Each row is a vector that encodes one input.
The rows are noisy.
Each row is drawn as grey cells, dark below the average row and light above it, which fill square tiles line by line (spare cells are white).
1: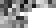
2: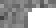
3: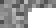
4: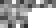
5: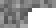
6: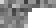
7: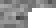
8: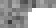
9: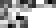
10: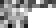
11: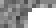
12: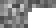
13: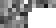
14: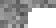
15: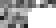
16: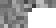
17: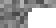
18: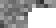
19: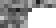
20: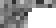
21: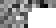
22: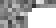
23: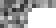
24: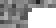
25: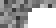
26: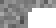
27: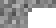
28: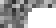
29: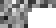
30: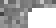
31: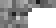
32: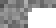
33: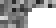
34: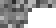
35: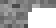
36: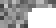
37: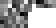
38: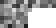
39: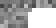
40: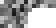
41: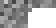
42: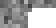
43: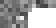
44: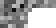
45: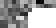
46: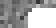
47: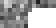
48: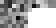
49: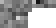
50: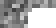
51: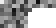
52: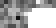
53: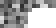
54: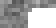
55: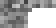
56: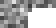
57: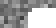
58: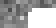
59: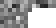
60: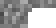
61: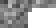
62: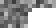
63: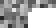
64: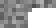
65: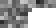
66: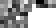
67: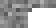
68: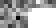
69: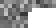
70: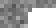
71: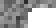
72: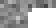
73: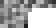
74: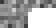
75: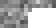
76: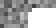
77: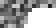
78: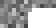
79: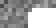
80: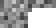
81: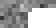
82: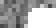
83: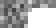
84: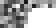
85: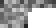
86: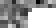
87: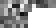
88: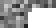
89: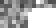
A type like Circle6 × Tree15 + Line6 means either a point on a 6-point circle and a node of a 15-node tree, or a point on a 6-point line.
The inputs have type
Bool × Label12.
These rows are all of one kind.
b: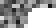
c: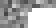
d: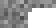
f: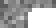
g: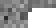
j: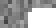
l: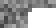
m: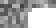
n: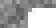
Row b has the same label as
g, j and l.
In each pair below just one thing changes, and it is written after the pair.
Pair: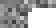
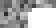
the label
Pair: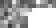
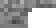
the label
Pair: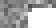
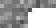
the true/false value
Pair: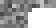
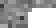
the label
